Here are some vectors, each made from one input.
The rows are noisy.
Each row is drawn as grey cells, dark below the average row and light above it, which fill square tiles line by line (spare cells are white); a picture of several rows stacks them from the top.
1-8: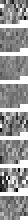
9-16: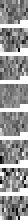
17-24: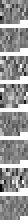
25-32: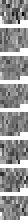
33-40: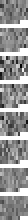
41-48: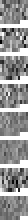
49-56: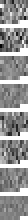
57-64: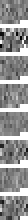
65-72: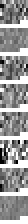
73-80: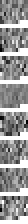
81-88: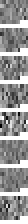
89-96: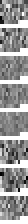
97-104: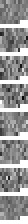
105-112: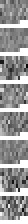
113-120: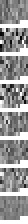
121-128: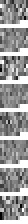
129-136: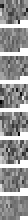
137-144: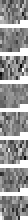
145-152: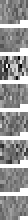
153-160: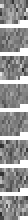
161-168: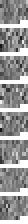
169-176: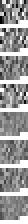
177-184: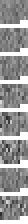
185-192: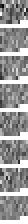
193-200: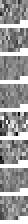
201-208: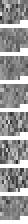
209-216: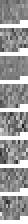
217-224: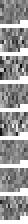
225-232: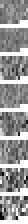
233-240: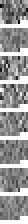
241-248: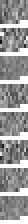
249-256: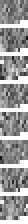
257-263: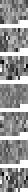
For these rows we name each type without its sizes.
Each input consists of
a point on a circle and a point on each of two lines, together with either a label, or three true/false values.
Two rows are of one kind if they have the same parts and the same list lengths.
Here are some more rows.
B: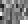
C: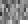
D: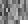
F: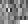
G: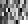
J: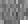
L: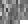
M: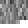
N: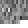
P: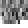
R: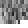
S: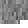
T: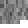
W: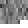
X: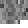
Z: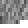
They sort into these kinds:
B, F, J, L, M, P, R, S, Z
C, D, G, N, T, W, X

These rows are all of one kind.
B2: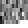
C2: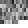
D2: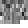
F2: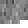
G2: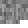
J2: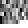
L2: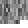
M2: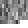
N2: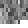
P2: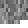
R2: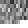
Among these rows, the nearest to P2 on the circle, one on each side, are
G2 and R2.
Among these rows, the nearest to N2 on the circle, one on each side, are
D2 and R2.
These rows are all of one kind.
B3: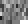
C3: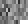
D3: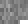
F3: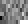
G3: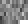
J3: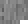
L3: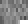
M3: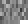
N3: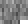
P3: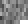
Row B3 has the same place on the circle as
D3 and J3.
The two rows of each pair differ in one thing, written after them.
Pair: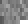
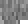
the place on one of the two lines
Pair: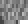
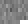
the place on one of the two lines
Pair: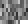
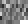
one of the three true/false values
